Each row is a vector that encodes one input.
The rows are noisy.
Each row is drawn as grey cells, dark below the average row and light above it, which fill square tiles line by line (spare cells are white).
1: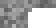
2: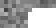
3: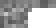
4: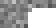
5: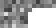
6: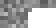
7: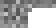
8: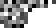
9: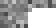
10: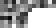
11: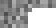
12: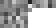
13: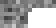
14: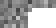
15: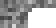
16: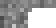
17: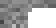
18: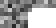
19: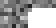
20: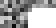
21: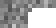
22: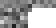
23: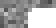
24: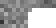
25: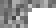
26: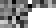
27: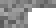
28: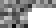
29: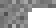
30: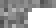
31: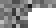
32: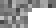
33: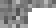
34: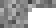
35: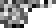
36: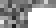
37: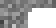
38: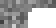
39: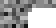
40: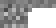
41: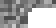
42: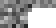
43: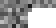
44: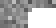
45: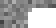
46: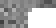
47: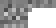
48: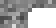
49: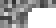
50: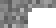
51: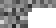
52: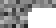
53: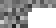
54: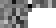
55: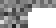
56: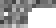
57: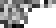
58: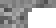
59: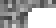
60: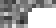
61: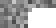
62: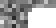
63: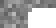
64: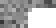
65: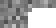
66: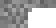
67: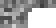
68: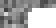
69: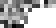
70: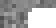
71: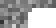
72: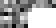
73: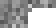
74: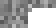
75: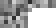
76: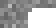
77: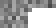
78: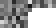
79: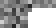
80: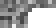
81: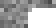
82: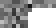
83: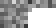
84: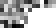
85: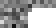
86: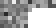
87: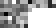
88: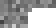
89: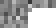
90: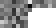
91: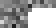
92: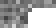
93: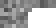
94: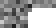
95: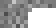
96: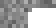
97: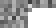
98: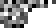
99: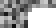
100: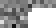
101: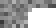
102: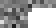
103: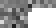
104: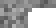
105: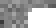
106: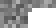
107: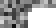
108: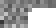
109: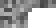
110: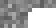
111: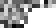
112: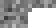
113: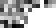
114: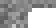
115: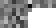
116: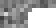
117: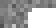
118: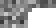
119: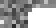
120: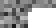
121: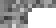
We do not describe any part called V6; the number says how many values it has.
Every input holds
a list of up to two items, each a true/false value and a value of V6.
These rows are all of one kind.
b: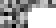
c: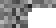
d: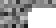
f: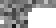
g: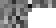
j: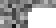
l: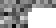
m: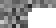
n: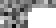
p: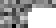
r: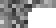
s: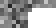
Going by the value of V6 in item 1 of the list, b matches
c, j, p and r.
